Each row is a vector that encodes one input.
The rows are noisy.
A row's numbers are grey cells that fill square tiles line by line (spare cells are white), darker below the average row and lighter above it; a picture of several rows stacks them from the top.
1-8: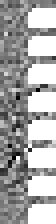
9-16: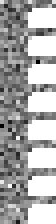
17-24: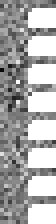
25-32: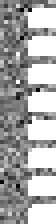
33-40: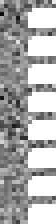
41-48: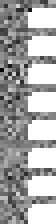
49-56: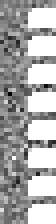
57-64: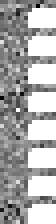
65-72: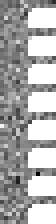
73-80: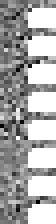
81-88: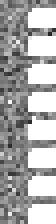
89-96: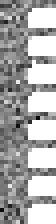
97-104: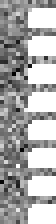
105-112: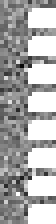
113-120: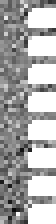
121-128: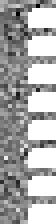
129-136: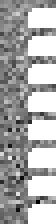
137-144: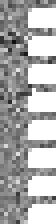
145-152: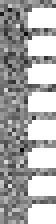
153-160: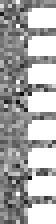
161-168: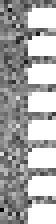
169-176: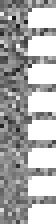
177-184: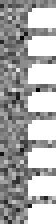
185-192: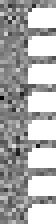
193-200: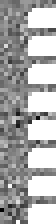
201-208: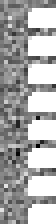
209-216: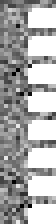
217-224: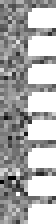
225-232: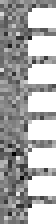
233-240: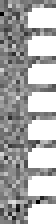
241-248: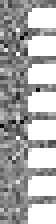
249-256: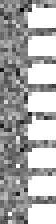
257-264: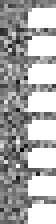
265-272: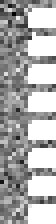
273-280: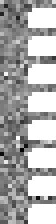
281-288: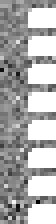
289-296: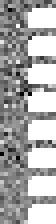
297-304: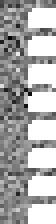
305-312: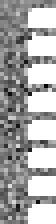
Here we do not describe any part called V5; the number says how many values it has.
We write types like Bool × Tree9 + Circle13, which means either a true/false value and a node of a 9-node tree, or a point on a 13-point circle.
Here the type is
Bool × Circle8 × V5 + Circle10 + Unit.
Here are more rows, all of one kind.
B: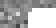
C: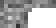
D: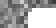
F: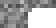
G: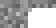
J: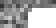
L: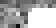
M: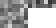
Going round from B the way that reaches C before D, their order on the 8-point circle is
B, C, J, F, G, D, M, L.
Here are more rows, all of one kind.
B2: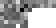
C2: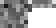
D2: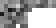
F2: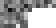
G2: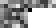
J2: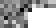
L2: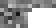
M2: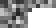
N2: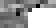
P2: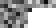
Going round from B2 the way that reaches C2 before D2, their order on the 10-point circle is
B2, F2, C2, P2, L2, M2, N2, G2, J2, D2.
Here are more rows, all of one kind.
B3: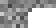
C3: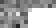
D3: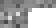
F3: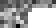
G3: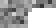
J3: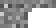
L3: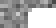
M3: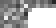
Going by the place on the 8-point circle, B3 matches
F3 and M3.
